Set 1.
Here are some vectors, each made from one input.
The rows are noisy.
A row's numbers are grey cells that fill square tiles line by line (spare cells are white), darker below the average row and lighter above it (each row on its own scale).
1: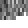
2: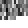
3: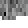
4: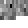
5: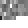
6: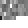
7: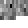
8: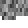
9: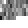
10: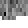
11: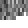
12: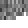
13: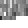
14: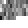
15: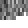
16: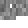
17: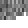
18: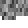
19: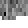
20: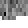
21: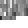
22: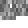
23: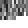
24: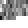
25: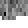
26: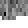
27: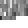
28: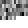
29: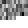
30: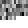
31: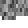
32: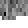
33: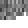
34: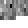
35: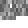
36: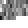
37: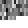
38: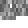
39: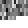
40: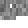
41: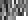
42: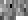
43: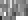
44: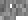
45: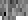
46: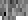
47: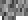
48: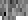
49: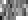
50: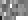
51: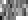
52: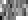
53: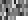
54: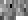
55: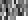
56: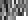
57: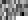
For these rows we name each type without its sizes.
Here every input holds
either a point on a line, or three true/false values.
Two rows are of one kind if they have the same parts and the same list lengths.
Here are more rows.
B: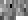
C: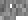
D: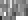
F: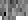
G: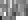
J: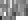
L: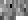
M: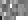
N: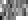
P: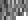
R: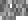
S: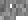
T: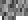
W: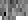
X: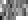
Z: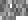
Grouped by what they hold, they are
B, C, D, F, G, J, L, M, N, R, S, T, W, X, Z
P

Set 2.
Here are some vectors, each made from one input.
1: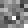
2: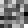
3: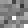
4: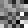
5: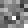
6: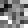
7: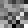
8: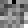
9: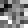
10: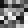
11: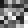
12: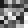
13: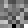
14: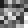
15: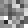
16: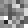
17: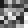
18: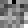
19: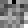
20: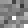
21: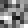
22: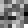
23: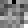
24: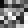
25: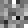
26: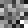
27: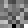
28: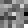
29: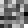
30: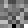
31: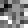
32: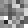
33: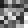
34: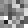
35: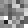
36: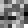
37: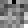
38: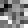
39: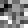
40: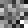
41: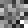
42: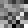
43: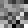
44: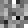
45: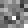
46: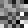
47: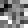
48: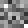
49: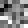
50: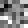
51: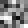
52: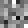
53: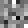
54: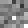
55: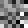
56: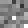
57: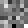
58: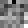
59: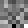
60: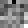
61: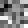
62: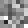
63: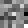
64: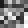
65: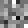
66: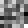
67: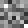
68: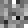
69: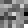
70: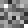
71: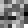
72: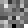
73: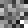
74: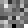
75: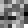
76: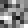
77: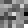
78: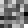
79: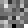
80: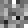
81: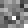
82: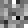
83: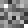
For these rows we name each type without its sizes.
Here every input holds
either a point on a line, or three true/false values.
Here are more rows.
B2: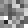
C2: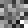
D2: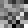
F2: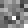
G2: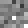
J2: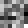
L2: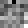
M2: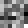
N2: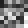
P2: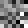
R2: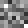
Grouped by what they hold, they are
B2, F2, G2, L2, N2
C2, D2, J2, M2, P2, R2

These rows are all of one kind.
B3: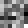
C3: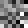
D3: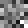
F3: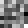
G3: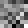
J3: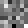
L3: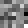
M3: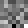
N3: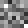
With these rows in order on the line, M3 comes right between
G3 and J3.
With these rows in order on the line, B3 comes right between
F3 and L3.
